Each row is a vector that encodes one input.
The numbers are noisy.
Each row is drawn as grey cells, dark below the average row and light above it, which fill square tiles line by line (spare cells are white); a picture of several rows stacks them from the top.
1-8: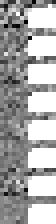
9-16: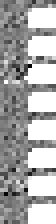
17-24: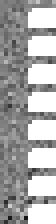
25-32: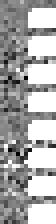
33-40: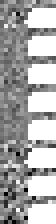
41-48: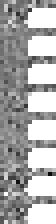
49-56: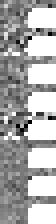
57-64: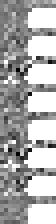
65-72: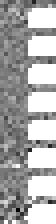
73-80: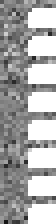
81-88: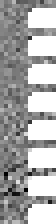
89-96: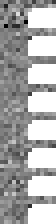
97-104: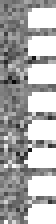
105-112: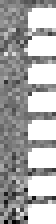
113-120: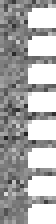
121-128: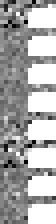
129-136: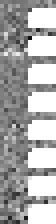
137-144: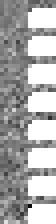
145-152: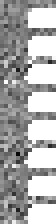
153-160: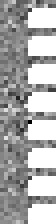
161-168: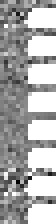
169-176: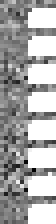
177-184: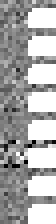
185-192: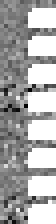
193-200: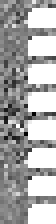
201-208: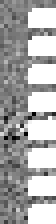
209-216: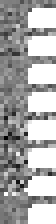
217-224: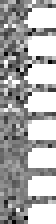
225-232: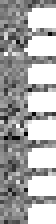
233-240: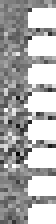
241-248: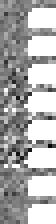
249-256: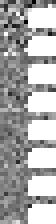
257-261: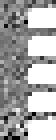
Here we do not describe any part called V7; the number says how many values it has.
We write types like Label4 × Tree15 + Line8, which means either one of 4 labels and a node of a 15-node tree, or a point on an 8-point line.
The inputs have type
(Bool × Circle8 + Unit) × Circle8 × (Line10 + V7).
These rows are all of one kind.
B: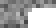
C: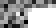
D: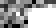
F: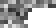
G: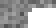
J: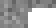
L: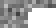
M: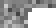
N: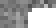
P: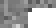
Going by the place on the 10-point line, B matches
C, D and G.
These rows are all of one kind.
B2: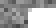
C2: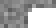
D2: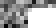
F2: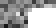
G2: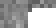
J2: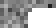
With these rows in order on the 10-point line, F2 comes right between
B2 and C2.
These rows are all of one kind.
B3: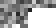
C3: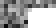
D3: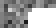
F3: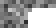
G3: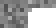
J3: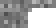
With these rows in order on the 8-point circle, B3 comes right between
F3 and J3.
